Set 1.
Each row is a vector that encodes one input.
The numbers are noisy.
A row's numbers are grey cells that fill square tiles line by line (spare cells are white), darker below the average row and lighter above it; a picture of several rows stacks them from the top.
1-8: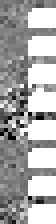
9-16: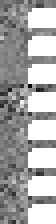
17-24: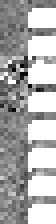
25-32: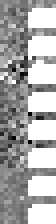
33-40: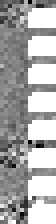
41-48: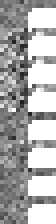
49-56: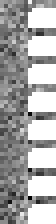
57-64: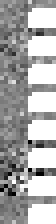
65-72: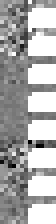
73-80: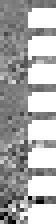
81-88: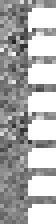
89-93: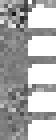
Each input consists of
a node of a 10-node tree and a true/false value.
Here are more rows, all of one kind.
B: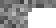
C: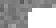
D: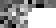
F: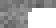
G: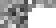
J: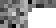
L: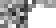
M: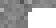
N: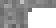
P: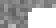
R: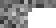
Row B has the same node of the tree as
M and R.
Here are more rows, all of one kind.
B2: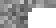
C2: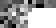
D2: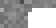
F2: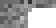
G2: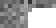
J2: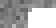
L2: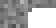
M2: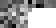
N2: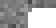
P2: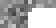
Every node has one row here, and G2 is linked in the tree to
F2 and P2.
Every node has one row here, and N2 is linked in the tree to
B2 and P2.
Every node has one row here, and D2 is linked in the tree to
C2.
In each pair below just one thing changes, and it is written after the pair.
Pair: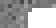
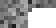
the node of the tree
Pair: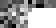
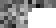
the true/false value
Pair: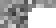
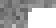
the node of the tree
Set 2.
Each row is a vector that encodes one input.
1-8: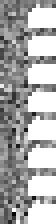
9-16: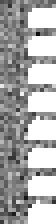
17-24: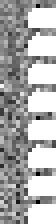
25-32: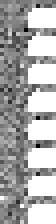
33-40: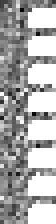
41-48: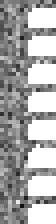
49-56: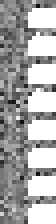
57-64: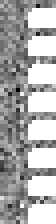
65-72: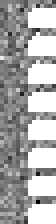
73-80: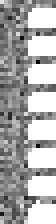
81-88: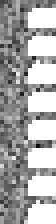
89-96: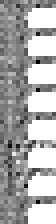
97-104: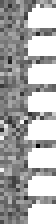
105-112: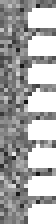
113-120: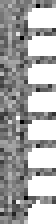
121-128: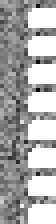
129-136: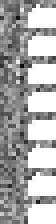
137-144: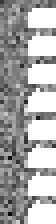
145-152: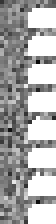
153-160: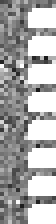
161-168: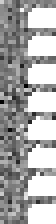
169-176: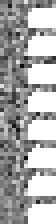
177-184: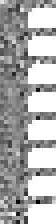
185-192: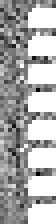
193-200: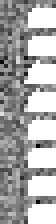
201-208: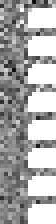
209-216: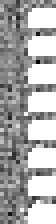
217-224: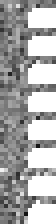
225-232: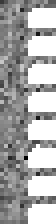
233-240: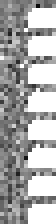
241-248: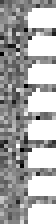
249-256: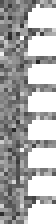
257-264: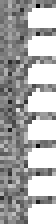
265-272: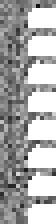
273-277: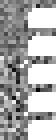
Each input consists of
a list of up to two points on a 7-point line.
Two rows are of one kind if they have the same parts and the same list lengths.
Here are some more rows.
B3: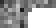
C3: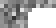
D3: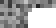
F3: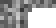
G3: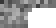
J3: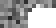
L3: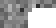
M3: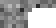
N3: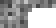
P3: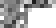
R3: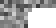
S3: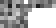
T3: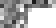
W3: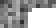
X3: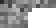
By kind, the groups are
B3, D3, F3, G3, L3, M3, N3, R3, S3, W3, X3
C3, J3
P3, T3

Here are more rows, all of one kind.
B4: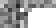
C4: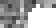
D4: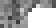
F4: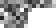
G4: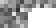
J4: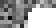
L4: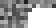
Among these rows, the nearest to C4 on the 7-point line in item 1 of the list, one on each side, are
D4 and J4.
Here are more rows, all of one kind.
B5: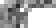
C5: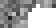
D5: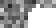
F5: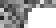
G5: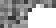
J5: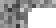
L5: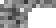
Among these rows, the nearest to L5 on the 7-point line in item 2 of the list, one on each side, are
B5 and G5.
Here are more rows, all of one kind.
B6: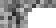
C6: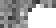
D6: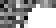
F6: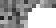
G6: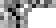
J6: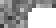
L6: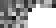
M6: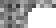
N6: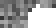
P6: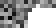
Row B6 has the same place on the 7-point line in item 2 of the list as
J6 and P6.
